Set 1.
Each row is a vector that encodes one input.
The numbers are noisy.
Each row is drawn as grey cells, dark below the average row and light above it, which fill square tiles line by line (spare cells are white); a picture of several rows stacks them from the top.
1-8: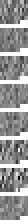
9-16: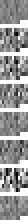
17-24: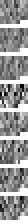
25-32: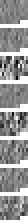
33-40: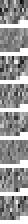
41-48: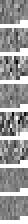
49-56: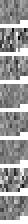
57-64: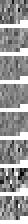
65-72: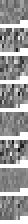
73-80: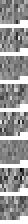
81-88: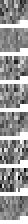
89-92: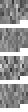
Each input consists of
one of 12 labels, together with either a fixed value, or three true/false values.
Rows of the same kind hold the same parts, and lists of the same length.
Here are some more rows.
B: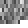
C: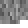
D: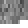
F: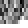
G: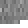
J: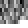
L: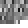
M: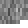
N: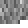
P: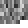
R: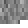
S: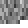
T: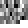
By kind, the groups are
B, F, G, L, N, R
C, D, J, M, P, S, T

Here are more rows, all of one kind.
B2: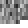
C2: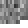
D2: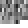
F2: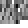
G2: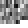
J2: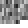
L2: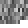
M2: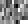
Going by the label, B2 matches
D2 and J2.
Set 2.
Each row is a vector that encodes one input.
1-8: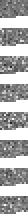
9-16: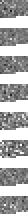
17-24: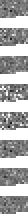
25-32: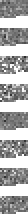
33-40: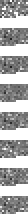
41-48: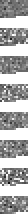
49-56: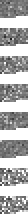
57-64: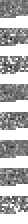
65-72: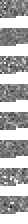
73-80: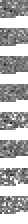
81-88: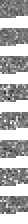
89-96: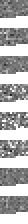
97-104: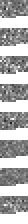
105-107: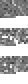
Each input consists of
a point on a 9-point line, together with either a fixed value, or four true/false values.
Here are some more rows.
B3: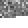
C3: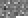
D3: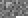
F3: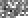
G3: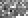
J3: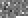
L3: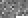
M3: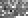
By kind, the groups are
B3, C3
D3, F3, G3, J3, L3, M3

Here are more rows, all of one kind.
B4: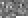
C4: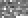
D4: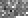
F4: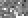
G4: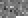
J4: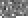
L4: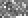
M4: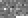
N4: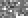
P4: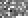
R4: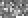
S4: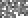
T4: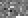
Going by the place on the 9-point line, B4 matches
G4, P4 and T4.
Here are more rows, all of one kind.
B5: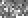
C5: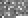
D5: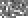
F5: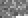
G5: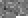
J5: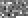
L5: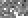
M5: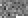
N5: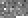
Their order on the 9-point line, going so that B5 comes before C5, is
J5, M5, B5, D5, C5, N5, G5, F5, L5.
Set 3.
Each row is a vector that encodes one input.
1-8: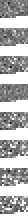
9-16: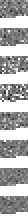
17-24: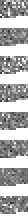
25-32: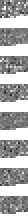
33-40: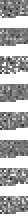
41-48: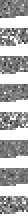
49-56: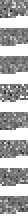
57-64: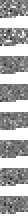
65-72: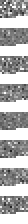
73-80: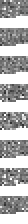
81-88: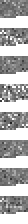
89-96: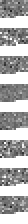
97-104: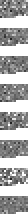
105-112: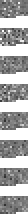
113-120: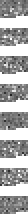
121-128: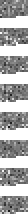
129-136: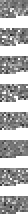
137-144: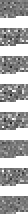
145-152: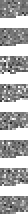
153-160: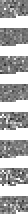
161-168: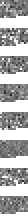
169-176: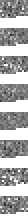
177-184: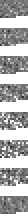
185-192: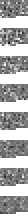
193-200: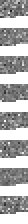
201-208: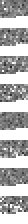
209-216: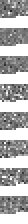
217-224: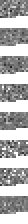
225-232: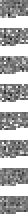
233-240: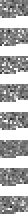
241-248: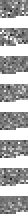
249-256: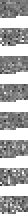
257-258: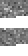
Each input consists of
one of 6 labels, together with either a fixed value, or four true/false values.
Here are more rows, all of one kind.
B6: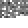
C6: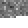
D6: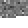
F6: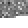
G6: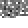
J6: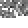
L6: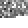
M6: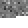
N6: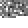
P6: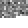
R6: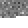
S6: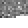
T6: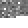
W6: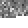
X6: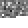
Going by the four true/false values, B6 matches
F6, L6, P6 and W6.
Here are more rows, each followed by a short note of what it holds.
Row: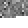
one of 6 labels
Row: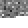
one of 6 labels and four true/false values
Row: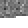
one of 6 labels
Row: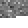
one of 6 labels
